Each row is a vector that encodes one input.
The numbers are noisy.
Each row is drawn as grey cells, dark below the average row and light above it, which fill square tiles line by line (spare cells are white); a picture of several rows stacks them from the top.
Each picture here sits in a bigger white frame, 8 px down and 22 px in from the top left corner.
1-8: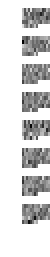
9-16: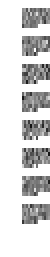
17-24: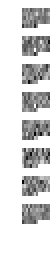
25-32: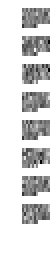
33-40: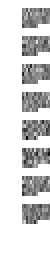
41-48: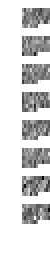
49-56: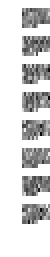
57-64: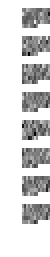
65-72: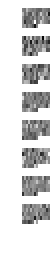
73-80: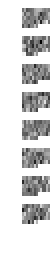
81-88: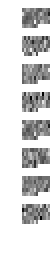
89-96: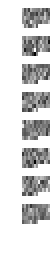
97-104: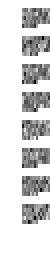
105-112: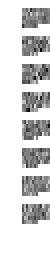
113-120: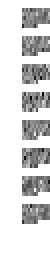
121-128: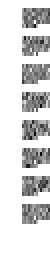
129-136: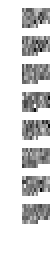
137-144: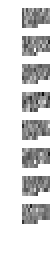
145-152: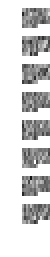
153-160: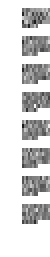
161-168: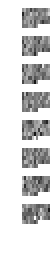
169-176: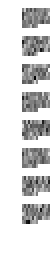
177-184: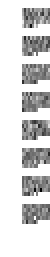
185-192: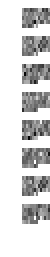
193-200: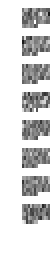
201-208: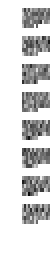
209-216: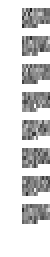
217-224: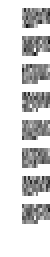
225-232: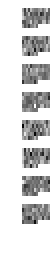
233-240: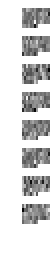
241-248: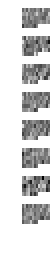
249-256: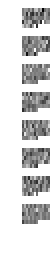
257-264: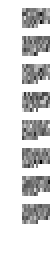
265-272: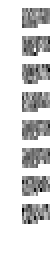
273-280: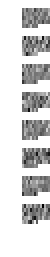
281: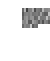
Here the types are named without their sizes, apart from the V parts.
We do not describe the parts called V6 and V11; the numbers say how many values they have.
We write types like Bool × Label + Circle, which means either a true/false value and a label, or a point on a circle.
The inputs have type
(Bool × Bool × Bool × Bool + V11) × (Line + V6).
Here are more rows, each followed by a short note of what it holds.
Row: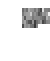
a point on a line and four true/false values
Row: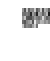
a value of V6 and a value of V11
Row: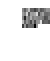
a point on a line and four true/false values
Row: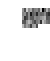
a value of V6 and a value of V11
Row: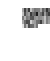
a value of V6 and a value of V11
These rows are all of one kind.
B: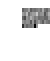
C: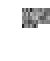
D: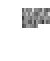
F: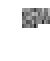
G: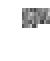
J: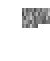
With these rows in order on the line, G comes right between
F and J.
